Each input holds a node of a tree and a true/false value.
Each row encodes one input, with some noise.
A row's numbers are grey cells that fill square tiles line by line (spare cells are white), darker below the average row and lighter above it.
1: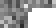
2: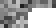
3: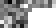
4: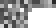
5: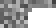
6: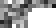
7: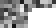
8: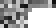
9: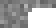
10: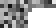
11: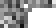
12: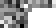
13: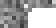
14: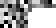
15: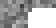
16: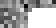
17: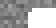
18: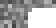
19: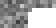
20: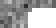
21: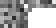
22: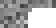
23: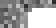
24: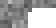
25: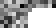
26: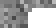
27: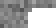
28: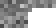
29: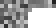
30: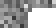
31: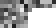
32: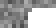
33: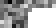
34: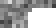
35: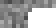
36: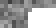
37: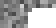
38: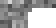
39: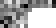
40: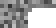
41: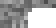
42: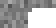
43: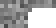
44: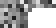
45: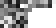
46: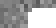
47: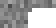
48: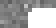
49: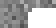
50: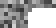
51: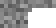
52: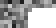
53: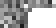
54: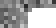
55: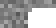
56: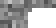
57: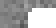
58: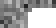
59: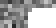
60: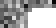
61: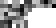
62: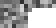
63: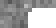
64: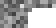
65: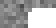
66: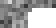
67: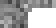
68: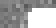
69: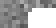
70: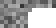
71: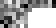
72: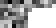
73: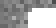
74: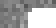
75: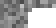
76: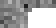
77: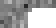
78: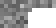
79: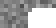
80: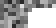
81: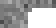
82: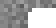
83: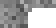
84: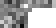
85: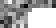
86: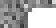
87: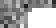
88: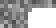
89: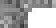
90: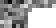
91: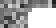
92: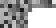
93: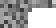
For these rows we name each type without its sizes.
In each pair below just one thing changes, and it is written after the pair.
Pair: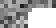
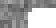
the true/false value
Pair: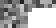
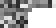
the node of the tree
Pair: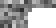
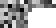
the node of the tree
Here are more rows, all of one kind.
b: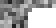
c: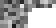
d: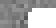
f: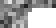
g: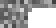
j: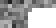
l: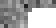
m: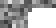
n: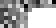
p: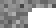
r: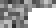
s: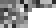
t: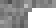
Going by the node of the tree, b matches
d and s.
